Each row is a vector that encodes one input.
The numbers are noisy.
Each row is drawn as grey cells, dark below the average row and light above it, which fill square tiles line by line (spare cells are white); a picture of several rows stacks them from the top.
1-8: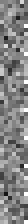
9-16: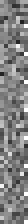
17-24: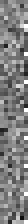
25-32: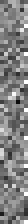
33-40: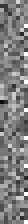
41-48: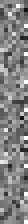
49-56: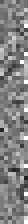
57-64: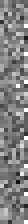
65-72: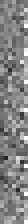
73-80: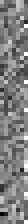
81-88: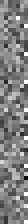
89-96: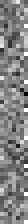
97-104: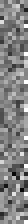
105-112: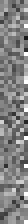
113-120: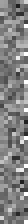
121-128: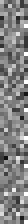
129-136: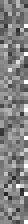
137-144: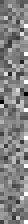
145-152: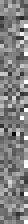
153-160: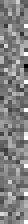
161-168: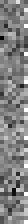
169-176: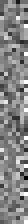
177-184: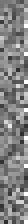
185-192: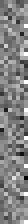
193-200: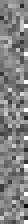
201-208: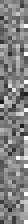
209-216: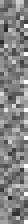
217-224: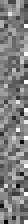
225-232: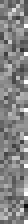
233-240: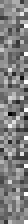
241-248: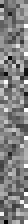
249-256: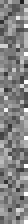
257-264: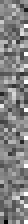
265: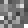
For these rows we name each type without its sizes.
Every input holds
a point on a line, together with either a point on a circle, or a fixed value.
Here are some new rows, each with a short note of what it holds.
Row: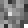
a point on a circle and a point on a line
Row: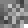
a point on a line
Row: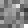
a point on a circle and a point on a line
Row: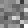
a point on a line
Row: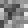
a point on a line
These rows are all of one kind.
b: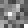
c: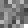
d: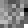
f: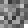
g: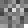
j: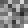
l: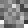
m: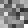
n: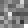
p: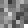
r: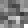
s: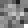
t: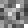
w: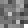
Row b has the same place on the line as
j, n, p and t.
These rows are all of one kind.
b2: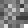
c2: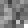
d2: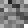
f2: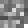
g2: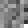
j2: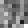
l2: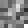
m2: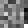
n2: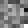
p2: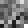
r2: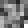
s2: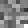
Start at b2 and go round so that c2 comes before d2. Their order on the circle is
b2, p2, c2, d2, g2, m2, n2, r2, l2, f2, s2, j2.
